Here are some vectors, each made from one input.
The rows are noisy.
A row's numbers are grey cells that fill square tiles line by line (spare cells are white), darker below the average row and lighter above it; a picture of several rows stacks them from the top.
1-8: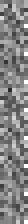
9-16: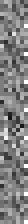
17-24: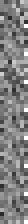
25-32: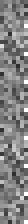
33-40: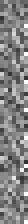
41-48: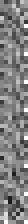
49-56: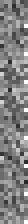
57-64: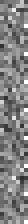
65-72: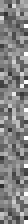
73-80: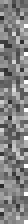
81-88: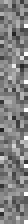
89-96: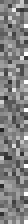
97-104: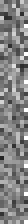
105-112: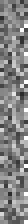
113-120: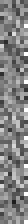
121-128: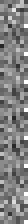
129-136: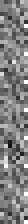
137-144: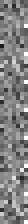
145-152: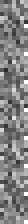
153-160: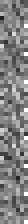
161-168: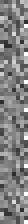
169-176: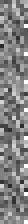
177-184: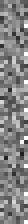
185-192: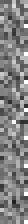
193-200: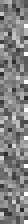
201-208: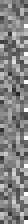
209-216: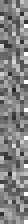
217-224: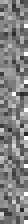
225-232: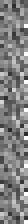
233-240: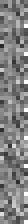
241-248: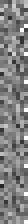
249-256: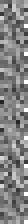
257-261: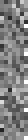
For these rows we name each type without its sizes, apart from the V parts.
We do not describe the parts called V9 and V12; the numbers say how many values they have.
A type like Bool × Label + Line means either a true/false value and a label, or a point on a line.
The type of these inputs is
Bool × Circle + Unit + V9 × V12.
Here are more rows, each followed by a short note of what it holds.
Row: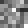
a point on a circle and a true/false value
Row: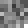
a value of V9 and a value of V12
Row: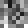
a fixed value
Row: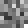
a point on a circle and a true/false value
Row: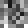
a fixed value
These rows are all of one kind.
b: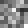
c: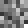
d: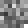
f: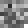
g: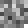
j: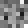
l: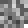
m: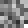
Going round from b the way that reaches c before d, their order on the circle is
b, g, l, m, c, j, d, f.
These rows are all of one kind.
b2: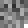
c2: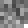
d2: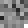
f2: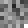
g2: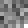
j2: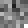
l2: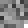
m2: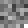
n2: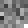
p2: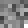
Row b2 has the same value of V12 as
g2 and n2.
